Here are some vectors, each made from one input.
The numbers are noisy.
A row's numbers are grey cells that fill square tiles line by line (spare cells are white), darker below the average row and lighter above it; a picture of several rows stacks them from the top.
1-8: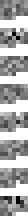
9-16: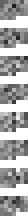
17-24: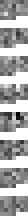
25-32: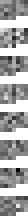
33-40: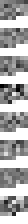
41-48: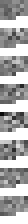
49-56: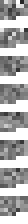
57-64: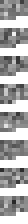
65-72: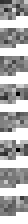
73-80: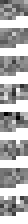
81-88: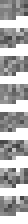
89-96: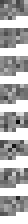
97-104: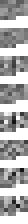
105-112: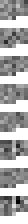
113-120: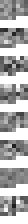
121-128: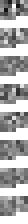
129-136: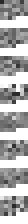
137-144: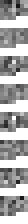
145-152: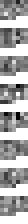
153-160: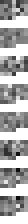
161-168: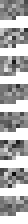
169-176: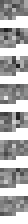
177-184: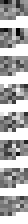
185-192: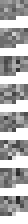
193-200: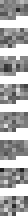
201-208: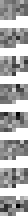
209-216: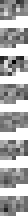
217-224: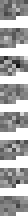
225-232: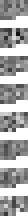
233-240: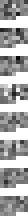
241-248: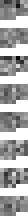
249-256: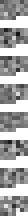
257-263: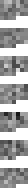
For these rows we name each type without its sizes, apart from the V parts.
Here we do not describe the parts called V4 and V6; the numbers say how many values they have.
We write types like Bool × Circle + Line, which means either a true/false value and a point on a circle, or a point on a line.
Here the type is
Bool × (List(Line) + V4 × V6).
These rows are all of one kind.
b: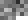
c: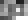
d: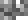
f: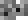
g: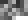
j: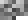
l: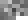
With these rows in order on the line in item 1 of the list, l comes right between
c and j.
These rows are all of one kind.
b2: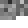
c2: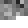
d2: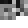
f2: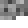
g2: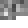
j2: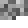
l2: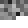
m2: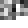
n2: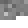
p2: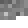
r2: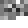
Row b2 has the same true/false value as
c2, f2, l2 and m2.
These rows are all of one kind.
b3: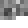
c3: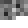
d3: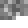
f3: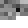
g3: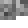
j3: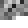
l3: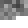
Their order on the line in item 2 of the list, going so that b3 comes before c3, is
j3, b3, d3, l3, g3, c3, f3.
